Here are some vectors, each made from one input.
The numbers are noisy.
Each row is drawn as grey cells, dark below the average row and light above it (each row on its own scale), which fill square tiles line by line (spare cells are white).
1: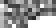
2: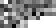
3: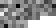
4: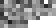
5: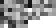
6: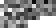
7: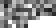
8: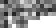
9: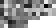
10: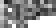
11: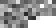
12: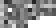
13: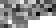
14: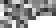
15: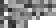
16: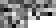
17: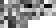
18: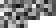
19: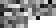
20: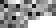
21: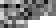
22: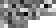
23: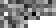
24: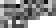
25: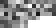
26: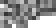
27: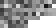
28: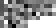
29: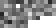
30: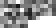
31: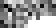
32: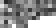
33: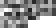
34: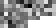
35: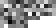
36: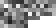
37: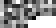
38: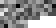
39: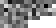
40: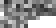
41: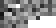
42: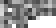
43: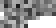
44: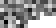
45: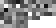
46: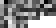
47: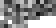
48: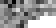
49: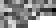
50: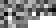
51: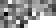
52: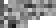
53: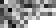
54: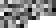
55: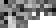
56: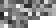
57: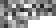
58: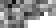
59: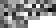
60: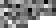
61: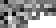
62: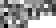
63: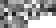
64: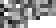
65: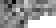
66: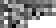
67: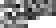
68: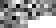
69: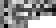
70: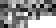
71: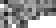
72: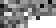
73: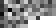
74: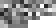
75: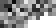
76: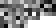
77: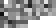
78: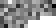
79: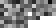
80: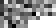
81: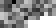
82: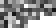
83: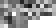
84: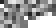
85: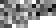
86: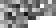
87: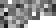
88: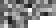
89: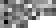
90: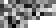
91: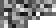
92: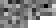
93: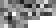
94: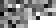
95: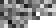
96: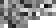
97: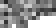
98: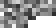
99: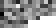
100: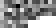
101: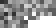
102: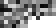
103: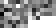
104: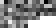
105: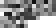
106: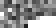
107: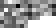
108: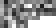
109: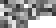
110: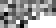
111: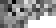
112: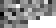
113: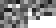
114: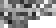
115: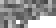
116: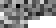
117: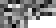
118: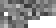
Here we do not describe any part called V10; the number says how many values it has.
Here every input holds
either a fixed value, or a node of an 11-node tree, or a true/false value and a value of V10.
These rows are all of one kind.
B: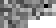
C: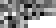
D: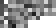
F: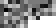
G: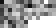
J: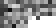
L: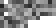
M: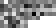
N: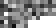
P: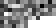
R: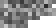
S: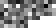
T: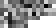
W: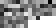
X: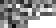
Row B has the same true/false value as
F, J, M and X.
